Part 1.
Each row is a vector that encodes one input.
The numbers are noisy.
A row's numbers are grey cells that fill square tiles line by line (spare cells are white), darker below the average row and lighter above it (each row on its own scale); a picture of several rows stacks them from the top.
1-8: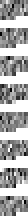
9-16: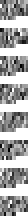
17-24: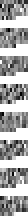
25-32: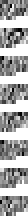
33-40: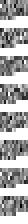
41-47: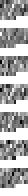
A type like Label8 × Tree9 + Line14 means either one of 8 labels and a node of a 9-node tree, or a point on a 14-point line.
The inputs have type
Bool × Label5.
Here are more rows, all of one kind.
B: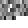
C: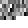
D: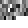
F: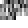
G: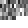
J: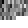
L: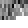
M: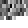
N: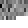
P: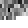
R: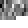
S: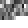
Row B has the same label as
D, P and S.
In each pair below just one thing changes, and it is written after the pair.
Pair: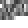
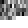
the label
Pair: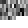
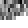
the label
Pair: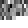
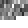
the true/false value
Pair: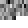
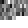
the true/false value
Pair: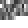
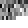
the label
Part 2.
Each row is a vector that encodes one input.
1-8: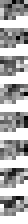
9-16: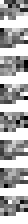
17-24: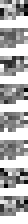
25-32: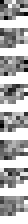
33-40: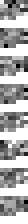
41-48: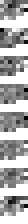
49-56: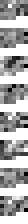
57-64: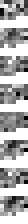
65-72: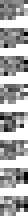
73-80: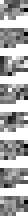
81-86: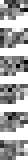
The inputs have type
Bool × Line6.
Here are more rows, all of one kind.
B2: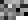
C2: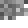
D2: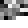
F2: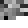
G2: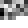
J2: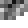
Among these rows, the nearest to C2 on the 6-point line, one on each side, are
B2 and D2.
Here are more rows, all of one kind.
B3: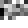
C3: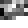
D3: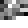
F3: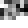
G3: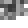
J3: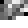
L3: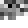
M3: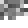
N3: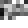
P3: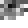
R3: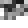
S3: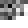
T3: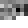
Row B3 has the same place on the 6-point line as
D3, M3, N3 and R3.
